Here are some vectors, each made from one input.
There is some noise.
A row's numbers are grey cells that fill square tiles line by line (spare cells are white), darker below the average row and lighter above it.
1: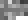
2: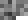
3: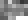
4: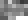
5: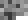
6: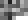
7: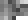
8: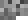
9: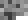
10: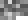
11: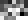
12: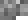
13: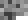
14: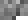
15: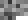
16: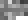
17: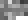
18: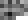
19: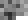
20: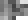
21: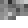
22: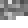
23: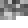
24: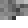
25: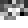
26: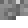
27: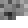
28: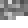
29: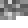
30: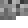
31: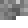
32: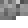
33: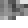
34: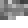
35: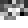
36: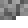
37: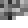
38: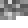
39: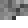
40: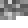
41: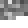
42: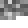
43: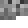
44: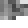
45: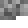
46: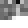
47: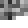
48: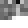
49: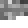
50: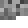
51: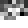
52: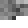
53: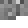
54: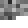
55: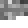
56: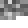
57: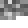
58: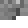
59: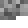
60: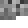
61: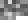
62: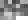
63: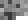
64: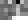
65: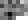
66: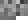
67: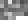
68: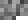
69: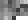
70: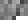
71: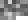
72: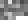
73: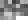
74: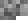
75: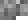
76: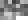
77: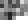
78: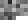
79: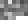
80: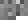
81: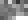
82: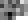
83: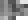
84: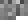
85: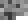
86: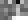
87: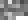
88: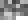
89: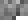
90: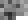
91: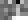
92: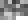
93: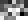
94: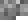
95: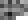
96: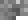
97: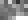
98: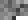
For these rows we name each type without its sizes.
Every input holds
a list of points on a line.
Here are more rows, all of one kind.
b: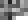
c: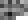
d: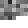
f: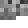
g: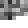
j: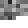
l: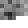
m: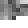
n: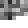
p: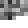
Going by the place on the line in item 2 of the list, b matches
d, f and j.
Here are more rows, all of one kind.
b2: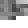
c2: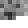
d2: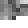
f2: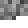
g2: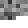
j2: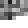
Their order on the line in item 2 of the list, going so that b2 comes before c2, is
f2, d2, b2, c2, g2, j2.
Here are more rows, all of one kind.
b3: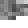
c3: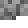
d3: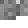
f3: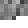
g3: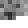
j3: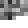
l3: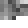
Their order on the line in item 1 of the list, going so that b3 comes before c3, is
l3, b3, d3, f3, c3, g3, j3.
